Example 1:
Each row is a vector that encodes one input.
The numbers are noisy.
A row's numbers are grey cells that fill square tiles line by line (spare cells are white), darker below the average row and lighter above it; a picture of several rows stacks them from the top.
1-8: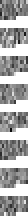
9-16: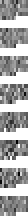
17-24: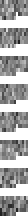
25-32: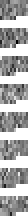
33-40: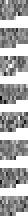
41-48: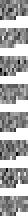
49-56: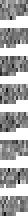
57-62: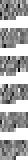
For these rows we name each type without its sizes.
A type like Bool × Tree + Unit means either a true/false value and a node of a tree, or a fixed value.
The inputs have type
(Bool × Bool × Bool + Unit) × Label.
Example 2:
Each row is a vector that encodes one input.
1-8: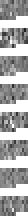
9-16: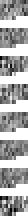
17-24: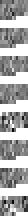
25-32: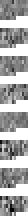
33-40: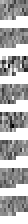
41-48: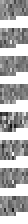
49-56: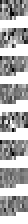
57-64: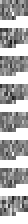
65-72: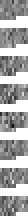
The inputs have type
Line5 + Line9 × Line9.
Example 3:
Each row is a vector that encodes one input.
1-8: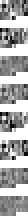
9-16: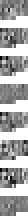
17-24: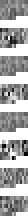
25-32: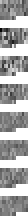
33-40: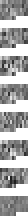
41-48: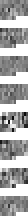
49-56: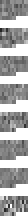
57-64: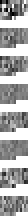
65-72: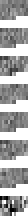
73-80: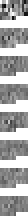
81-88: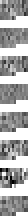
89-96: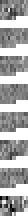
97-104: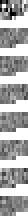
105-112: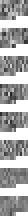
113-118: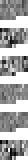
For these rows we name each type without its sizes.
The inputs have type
List(Line).
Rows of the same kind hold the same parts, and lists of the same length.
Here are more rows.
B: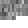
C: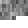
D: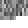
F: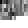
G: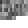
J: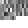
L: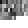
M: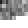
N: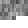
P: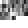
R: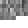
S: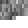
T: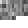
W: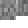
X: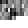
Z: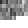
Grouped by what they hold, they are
B, C, L, N, P, T, X, Z
D, J
F, G, M, R, S, W

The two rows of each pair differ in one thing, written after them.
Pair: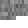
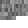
the place on the line in item 2 of the list
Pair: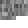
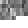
the place on the line in item 2 of the list
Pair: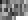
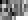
the place on the line in item 1 of the list
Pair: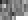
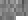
the place on the line in item 1 of the list
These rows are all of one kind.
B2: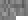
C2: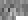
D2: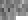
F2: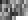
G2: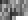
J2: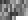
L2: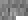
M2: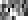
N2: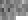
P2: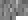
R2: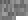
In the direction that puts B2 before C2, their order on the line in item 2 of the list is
P2, J2, B2, R2, M2, G2, L2, D2, N2, F2, C2.
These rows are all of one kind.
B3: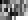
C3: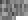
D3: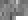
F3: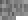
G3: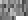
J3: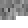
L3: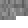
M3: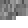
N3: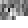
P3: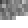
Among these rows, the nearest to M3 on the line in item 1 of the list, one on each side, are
B3 and G3.
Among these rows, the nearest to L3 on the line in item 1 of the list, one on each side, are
B3 and C3.
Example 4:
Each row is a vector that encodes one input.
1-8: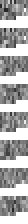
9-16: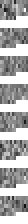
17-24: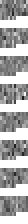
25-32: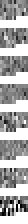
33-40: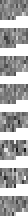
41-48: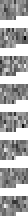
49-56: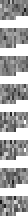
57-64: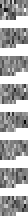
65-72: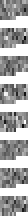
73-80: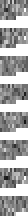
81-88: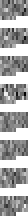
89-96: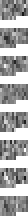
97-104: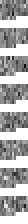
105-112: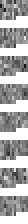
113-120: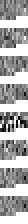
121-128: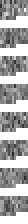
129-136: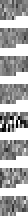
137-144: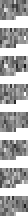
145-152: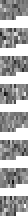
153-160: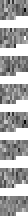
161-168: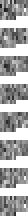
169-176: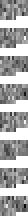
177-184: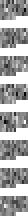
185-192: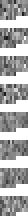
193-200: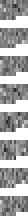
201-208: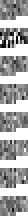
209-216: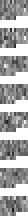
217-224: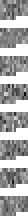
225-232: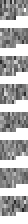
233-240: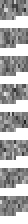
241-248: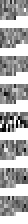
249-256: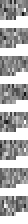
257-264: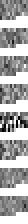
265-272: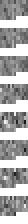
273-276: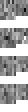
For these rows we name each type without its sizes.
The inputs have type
Bool × Line × Line + Unit.
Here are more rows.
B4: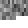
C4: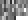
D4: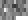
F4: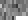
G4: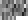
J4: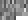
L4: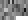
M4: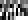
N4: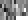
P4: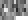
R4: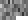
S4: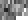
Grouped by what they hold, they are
B4, C4, D4, F4, G4, J4, L4, N4, P4, R4, S4
M4

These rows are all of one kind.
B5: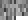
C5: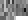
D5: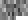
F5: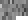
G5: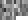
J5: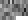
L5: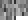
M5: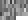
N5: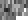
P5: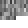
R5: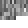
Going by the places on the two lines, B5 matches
L5, M5, P5 and R5.
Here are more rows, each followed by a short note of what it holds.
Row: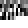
a fixed value
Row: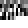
a fixed value
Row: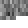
a point on each of two lines and a true/false value
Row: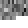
a point on each of two lines and a true/false value
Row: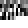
a fixed value
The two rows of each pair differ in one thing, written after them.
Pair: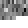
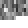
the true/false value
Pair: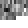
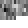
the true/false value
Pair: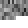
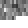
the true/false value
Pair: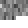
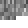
the place on one of the two lines
